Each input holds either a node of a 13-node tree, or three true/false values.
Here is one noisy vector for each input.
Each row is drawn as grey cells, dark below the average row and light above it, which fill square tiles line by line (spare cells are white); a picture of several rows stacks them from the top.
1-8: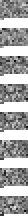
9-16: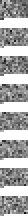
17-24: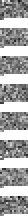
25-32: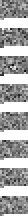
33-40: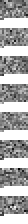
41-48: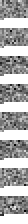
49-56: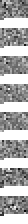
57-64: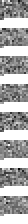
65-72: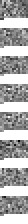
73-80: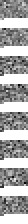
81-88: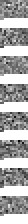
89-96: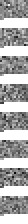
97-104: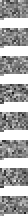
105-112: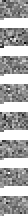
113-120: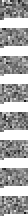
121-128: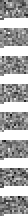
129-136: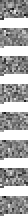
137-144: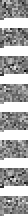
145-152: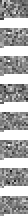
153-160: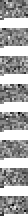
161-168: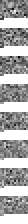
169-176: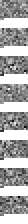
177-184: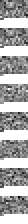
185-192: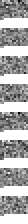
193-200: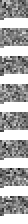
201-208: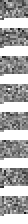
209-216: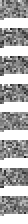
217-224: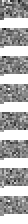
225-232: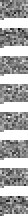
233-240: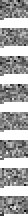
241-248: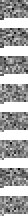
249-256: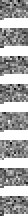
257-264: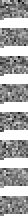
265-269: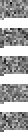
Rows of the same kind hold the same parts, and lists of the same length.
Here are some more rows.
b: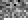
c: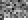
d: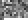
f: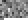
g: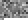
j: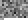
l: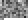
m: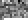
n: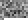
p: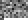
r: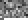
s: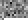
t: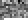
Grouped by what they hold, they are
b, c, d, m, p, r, t
f, g, j, l, n, s

